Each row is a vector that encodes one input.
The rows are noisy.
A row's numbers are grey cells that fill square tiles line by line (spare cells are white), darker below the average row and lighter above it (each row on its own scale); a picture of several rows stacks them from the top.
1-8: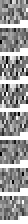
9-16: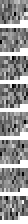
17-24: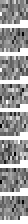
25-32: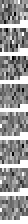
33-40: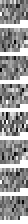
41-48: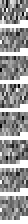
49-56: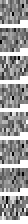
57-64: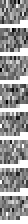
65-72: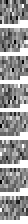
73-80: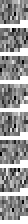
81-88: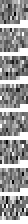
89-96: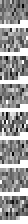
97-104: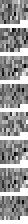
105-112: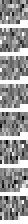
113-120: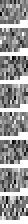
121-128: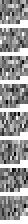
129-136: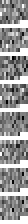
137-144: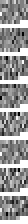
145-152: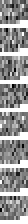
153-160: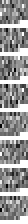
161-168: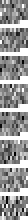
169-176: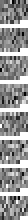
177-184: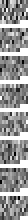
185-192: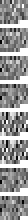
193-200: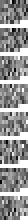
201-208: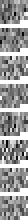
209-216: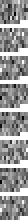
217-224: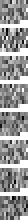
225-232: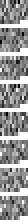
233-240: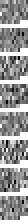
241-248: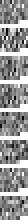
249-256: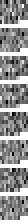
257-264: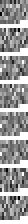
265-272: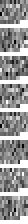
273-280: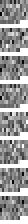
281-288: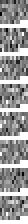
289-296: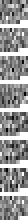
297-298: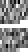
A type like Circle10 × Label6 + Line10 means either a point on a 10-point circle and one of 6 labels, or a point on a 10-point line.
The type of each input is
Bool × Bool × Bool × Bool + Line5.
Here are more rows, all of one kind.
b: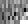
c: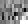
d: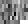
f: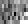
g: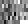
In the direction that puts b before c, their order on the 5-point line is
d, g, f, b, c.
